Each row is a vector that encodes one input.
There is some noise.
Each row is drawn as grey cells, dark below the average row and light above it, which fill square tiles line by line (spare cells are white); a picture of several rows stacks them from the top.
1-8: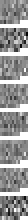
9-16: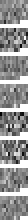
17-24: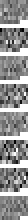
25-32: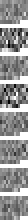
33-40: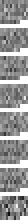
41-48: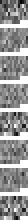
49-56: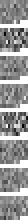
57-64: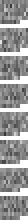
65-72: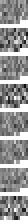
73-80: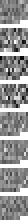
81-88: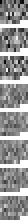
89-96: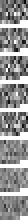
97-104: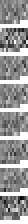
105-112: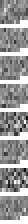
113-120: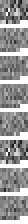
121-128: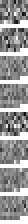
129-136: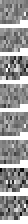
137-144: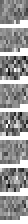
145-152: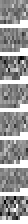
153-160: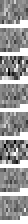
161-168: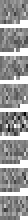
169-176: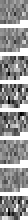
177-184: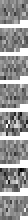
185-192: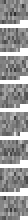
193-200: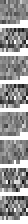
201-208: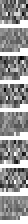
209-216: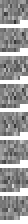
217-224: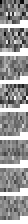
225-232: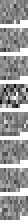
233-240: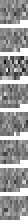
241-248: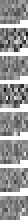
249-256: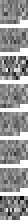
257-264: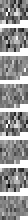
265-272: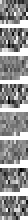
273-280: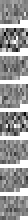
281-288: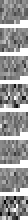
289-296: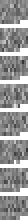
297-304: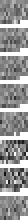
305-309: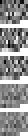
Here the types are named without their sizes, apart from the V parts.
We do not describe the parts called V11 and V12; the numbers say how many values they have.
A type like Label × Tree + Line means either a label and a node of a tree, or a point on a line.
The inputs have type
Bool × Circle × (Line + V11) + V12.
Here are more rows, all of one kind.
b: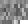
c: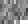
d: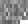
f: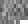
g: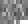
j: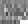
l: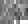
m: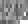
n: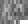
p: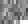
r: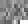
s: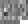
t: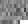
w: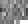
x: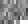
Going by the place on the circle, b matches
c, m, p and x.
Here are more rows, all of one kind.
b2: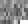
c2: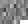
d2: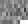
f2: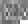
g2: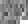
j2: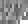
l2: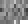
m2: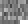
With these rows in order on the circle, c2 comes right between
g2 and j2.
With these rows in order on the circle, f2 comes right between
d2 and m2.
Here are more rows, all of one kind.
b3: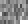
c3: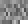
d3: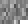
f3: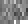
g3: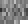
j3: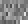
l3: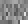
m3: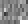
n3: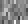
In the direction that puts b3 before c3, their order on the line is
b3, m3, j3, l3, c3, d3, g3, f3, n3.
